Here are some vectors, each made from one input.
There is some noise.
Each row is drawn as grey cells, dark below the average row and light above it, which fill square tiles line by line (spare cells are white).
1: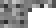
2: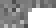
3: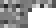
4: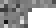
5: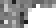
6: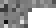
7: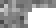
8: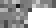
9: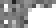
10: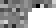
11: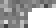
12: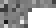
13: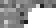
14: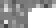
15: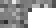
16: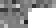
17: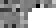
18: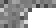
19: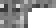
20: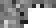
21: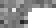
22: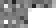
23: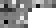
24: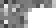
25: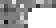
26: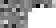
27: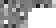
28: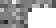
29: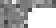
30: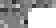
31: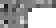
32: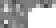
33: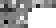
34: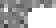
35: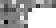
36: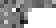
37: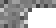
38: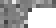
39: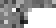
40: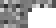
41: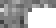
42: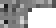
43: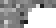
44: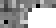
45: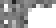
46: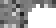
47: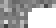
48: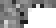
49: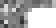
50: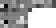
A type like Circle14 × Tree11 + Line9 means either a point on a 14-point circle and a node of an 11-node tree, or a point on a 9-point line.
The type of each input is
Bool × Line4 × Line6.
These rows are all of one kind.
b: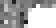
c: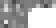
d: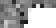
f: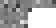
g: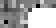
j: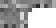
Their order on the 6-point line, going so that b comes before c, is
d, b, c, f, j, g.
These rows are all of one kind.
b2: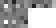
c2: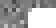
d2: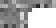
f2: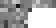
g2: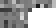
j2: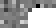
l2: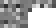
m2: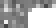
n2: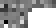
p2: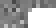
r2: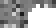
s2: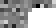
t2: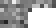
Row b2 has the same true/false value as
d2, g2, m2 and s2.
